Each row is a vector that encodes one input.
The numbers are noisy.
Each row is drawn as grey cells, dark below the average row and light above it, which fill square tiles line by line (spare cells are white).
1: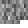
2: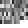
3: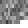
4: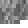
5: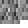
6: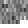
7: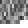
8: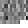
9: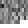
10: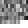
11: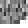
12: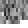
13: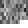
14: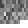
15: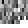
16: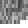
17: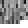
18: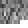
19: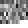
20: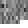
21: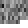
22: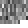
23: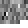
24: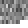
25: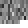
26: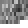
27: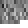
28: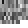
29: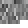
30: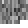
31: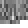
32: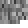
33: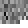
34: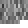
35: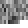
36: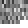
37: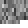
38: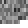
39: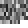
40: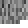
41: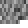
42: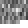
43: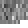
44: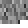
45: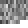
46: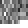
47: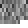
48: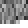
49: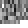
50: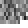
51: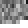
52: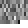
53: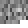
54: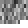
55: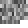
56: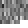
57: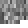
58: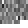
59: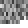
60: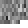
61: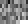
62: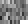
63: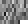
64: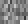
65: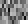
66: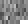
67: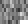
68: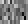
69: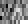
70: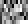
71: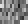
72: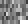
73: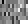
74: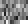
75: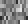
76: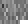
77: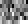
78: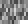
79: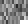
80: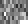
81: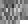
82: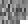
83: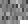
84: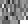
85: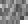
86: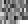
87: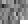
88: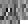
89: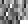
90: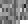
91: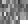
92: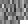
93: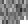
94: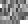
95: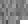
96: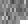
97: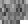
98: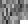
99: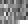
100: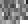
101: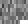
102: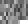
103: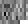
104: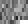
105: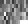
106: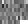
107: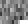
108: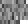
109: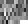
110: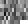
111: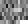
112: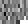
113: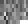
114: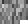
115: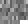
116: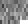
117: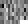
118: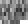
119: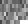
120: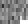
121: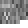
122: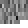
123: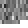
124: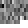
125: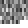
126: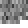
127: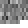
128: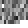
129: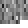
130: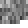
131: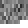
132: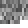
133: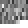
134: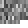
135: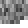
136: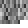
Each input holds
a point on a 12-point line, together with either a point on a 12-point line, or a node of a 13-node tree.
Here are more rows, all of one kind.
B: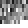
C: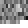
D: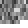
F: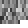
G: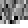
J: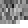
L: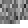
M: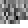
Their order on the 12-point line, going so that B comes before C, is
B, D, J, C, F, L, M, G.
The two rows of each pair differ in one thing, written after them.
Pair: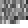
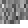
the node of the tree
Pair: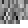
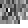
the place on the 12-point line
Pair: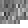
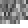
the node of the tree
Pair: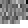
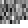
the node of the tree
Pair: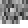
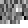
the node of the tree
